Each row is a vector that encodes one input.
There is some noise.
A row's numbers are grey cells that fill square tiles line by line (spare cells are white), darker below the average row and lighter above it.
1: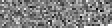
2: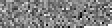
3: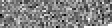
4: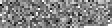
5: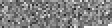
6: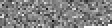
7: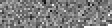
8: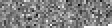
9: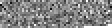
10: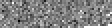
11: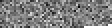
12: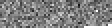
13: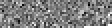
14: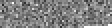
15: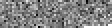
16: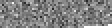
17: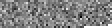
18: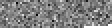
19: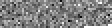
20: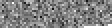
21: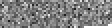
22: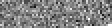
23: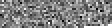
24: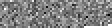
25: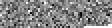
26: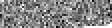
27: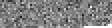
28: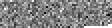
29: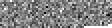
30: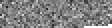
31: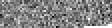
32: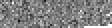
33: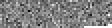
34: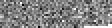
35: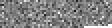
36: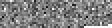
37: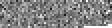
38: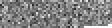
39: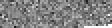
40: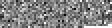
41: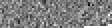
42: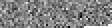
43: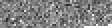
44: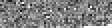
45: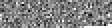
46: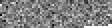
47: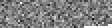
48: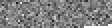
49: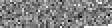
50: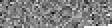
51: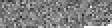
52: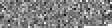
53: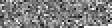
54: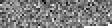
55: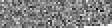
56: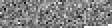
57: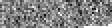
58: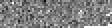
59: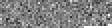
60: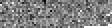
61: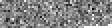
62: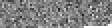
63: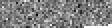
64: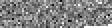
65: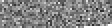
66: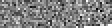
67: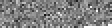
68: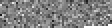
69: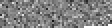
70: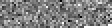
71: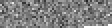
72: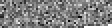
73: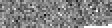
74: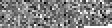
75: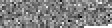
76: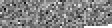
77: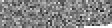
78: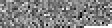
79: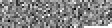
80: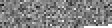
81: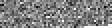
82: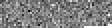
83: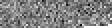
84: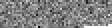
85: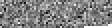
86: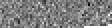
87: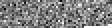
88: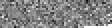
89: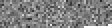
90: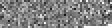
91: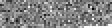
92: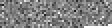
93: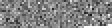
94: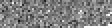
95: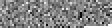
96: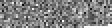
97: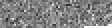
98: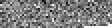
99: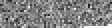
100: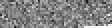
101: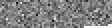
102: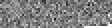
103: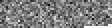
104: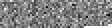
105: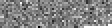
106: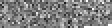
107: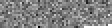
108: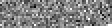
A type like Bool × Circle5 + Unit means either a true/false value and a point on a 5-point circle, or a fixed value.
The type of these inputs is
Circle8 + Circle14.
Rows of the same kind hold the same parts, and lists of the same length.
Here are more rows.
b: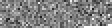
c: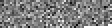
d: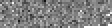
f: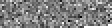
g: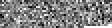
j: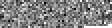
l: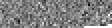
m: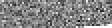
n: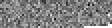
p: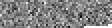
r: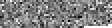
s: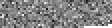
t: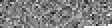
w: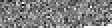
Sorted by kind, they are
b, c, d, l, n, s, t, w
f, g, j, m, p, r

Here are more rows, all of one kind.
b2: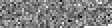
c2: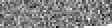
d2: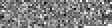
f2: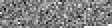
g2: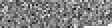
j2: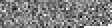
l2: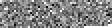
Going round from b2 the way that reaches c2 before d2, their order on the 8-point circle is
b2, f2, c2, d2, g2, l2, j2.
